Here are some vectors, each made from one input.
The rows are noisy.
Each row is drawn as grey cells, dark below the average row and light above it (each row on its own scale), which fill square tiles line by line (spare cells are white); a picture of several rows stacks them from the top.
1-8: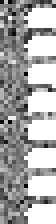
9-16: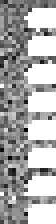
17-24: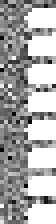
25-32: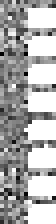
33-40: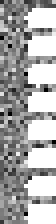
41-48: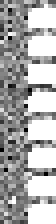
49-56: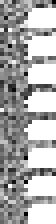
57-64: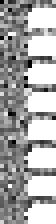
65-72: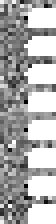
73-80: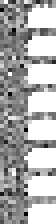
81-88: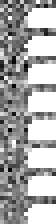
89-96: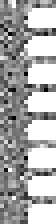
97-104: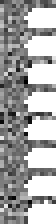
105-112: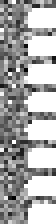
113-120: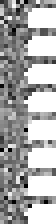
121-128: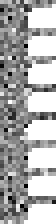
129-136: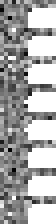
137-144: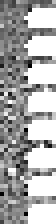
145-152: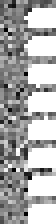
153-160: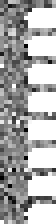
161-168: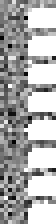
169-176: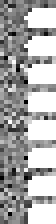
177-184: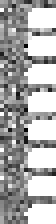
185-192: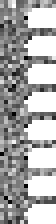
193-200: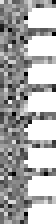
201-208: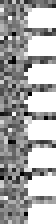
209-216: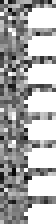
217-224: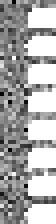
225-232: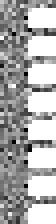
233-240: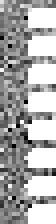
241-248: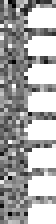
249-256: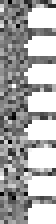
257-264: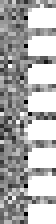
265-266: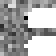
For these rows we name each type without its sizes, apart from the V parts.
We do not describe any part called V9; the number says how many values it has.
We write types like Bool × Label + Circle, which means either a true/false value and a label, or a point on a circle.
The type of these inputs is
List(Bool × V9).
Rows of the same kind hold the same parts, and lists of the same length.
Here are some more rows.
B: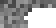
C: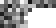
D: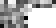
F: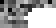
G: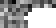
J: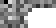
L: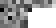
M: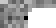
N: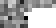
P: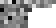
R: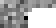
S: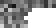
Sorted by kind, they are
B, F, G, L, M, P
C
D, J, N, R, S

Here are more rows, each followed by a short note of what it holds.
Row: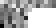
the empty list
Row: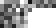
the empty list
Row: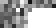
the empty list
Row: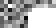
a list of one item
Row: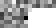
a list of two items
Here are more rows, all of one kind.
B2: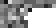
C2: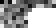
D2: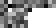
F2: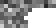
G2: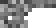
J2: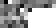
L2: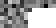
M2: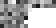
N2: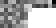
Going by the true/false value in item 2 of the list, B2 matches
J2, L2 and N2.
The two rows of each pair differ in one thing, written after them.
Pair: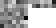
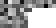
the true/false value in item 1 of the list
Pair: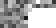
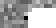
the true/false value in item 1 of the list
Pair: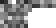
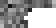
the true/false value in item 1 of the list
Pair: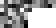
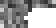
the true/false value in item 2 of the list
